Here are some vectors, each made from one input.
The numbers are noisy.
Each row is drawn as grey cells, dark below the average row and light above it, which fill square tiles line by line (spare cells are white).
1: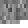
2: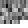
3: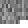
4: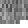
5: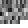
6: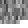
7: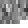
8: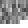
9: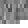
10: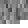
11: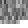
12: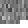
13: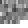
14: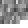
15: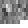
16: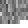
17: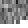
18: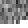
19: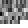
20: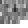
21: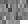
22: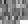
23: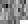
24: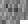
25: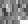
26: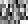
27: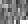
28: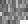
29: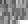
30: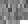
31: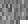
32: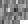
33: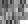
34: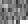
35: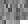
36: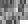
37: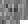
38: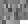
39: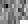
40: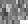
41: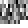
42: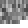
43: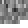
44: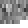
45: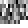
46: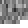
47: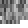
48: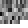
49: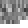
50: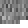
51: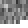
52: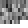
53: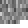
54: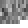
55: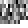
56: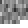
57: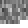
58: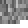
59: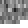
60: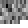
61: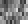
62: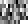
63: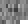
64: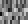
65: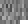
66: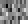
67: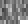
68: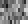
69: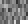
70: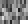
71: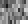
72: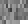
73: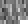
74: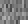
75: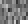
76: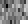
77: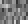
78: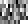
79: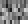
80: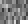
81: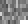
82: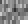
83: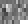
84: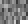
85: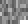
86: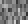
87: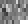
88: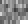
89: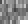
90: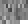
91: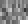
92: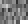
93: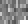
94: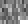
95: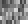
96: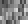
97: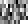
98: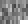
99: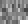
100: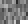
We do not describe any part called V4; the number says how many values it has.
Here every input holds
a list of up to two items, each a true/false value and a value of V4.
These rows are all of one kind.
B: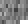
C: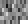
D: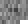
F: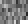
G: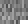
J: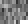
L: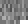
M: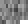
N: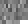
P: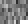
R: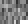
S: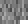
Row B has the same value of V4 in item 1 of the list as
C, D and M.
